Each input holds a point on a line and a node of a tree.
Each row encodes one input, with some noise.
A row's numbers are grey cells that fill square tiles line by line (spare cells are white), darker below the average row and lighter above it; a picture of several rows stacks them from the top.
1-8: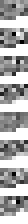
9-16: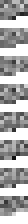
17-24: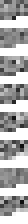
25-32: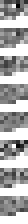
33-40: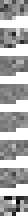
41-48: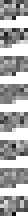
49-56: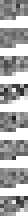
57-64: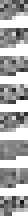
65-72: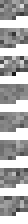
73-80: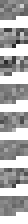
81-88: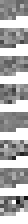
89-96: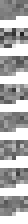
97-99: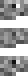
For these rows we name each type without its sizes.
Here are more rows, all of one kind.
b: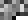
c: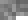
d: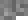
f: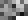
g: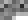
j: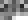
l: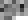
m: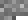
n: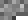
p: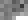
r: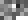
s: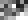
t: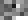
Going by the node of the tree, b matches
d and t.
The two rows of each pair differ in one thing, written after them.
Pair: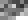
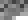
the place on the line
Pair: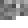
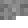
the node of the tree
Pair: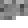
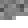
the place on the line
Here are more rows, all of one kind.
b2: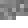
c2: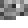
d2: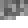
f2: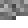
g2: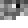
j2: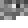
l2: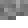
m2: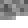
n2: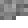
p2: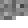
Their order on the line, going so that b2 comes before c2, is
d2, m2, b2, c2, p2, n2, f2, l2, g2, j2.
